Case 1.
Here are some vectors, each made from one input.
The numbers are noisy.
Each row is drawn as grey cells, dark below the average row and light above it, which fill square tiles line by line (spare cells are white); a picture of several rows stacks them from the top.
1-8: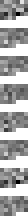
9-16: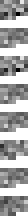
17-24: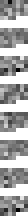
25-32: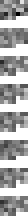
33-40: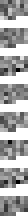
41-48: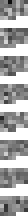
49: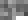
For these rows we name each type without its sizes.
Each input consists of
a list of points on a line.
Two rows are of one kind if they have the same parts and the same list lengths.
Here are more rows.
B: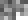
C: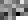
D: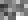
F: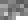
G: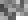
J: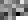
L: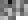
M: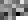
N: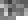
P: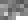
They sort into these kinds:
B, F, L, N, P
C, J, M
D, G

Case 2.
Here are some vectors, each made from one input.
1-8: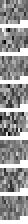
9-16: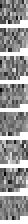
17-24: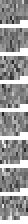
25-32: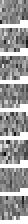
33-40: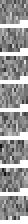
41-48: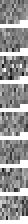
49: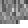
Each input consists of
a node of a 7-node tree and four true/false values.
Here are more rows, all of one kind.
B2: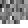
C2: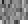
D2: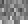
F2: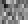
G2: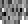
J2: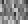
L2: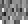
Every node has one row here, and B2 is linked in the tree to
D2.
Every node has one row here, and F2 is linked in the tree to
G2 and L2.
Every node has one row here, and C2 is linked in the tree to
J2.
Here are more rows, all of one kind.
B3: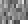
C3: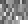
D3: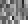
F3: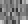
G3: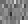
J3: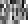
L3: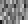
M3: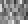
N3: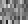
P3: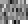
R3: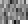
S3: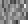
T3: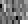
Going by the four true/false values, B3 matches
L3, P3 and R3.
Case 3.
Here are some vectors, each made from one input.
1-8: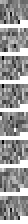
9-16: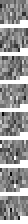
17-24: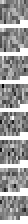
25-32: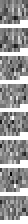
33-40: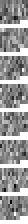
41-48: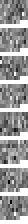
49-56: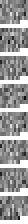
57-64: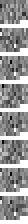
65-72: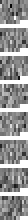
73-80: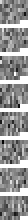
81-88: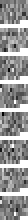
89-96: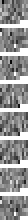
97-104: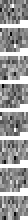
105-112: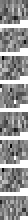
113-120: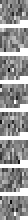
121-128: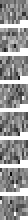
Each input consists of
either a point on a 9-point line, or a point on a 15-point line.
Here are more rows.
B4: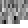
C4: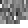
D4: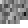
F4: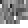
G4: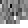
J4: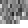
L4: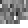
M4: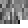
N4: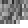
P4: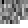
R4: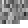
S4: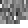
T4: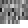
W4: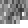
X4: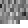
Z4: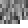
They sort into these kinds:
B4, D4, M4, R4, T4, X4, Z4
C4, F4, G4, J4, L4, N4, P4, S4, W4

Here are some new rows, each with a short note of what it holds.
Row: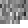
a point on a 15-point line
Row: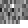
a point on a 15-point line
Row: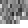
a point on a 9-point line
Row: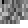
a point on a 9-point line
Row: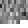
a point on a 15-point line
